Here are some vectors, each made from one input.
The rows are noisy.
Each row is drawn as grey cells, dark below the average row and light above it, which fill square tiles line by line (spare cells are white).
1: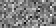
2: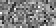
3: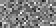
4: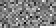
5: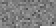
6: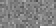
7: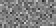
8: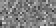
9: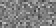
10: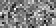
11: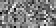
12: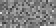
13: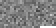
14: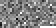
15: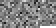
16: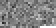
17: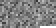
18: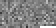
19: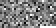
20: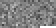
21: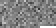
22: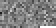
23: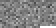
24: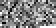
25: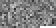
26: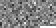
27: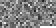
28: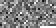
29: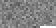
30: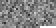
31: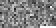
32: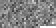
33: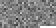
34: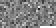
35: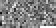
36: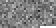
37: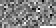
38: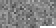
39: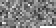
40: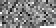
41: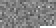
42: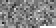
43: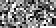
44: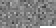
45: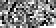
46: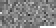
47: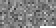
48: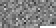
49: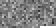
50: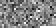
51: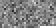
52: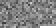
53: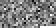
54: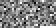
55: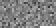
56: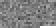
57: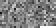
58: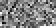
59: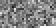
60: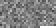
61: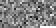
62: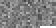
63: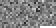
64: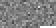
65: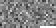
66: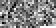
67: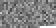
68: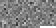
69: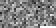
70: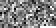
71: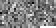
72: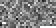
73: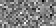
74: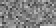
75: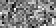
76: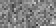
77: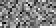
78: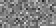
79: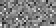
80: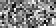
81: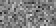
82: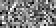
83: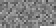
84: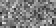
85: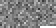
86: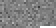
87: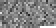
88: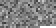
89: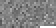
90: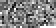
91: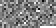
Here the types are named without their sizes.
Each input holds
a label, together with either a point on a circle and a label, or a fixed value.
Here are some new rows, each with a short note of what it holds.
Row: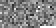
a label
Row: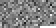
a label
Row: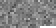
a point on a circle and two labels
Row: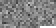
a point on a circle and two labels
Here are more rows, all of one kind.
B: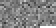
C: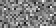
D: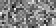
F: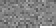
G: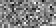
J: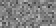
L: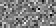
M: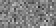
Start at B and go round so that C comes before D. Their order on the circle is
B, G, F, C, D, M, J, L.
